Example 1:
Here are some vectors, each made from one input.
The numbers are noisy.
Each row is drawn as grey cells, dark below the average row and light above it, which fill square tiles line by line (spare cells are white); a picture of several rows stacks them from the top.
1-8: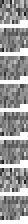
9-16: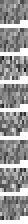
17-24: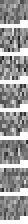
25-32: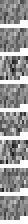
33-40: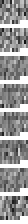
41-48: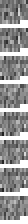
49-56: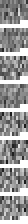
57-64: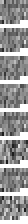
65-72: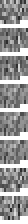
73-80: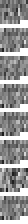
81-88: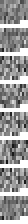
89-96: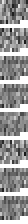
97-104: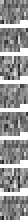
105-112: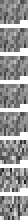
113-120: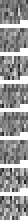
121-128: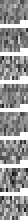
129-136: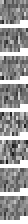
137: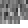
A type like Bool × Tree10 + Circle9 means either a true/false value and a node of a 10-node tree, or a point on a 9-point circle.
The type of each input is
Line7.
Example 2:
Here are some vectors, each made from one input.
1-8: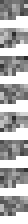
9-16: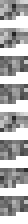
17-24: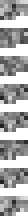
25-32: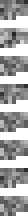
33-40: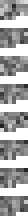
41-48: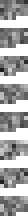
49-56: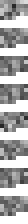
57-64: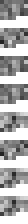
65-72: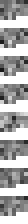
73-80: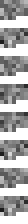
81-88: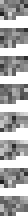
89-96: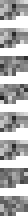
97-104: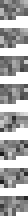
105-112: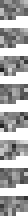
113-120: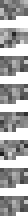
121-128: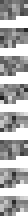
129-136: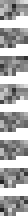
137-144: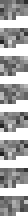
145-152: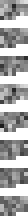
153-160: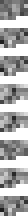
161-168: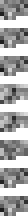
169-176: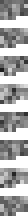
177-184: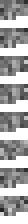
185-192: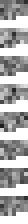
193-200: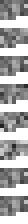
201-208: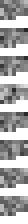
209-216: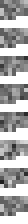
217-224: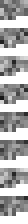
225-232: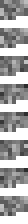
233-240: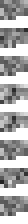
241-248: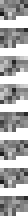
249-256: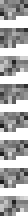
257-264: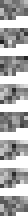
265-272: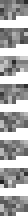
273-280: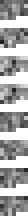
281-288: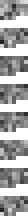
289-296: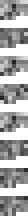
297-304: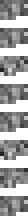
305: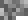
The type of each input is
Line5.
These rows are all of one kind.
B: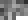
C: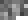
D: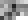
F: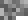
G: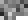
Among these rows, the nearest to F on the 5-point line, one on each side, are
C and D.
